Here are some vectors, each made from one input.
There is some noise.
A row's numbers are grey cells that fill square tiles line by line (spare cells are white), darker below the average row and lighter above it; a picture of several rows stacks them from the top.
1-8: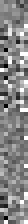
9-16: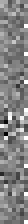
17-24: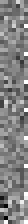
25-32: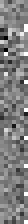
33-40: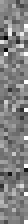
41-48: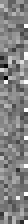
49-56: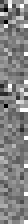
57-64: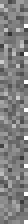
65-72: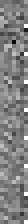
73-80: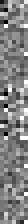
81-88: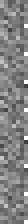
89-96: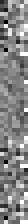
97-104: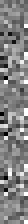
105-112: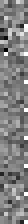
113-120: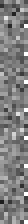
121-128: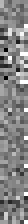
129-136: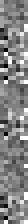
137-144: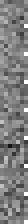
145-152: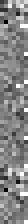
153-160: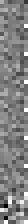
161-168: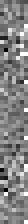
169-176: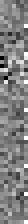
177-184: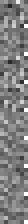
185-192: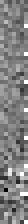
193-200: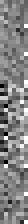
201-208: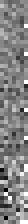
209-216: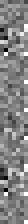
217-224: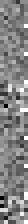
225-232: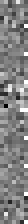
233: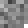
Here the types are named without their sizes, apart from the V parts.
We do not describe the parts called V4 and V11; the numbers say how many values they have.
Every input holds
either a point on a line, or a true/false value, a value of V4 and a value of V11.
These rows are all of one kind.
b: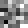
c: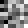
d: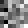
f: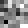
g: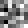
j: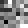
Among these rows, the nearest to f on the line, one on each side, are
b and j.
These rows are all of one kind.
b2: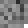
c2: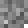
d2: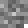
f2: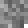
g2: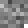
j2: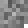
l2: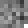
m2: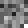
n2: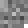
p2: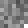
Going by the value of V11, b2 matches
l2 and m2.
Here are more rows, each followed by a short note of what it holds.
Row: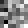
a point on a line
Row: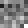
a true/false value, a value of V4 and a value of V11
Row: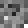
a true/false value, a value of V4 and a value of V11
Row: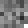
a true/false value, a value of V4 and a value of V11
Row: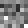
a true/false value, a value of V4 and a value of V11
